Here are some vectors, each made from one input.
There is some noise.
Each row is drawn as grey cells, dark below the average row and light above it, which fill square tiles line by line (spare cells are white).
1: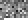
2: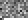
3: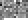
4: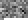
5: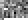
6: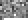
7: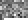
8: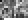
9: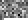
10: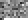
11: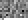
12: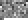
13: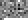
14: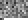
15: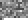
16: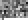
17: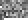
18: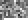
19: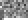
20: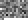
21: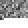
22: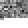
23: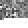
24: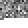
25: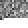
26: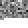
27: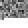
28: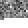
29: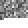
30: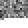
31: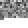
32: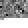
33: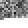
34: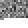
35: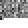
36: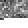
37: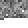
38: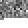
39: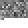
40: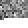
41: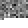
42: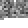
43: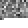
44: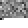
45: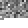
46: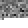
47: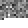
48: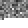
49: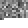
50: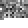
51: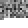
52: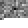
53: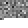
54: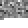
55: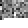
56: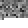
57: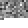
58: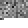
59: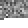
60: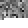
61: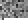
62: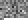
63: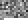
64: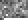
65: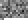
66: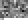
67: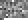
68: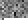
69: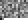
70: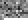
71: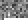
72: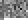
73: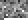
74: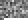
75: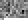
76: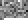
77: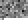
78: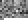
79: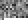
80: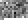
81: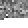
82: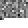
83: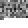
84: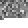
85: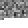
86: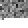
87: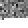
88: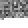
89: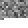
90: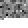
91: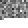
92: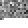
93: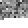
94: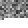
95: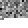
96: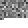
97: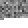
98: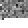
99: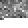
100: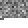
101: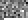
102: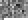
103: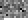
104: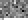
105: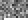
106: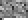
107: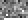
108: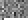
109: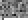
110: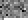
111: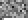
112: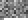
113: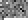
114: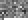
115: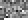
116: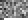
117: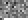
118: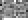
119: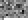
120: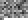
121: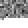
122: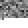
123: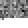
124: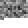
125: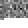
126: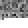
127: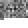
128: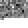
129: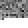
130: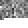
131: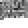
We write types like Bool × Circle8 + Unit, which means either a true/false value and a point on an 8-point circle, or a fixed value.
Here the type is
(Bool × Circle10 + Unit) × Line8.
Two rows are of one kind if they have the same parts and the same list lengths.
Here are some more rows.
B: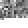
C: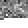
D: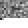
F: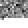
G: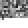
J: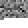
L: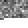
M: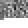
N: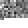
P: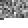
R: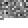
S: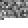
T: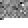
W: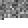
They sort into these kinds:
B, D, F, G, J, M, N, T
C, L, P, R, S, W

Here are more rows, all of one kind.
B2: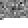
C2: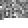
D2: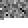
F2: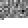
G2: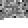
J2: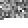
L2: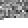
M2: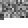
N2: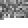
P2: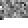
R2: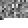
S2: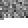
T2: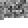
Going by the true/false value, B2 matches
R2 and T2.
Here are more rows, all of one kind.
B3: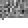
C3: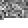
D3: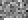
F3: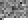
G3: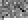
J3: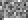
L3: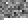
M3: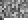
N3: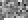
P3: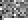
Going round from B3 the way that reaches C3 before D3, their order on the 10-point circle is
B3, G3, J3, N3, C3, M3, D3, L3, F3, P3.
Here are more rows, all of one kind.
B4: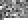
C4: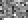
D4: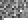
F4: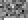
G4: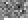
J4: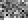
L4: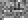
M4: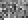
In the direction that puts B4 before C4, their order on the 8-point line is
D4, B4, C4, L4, G4, F4, J4, M4.
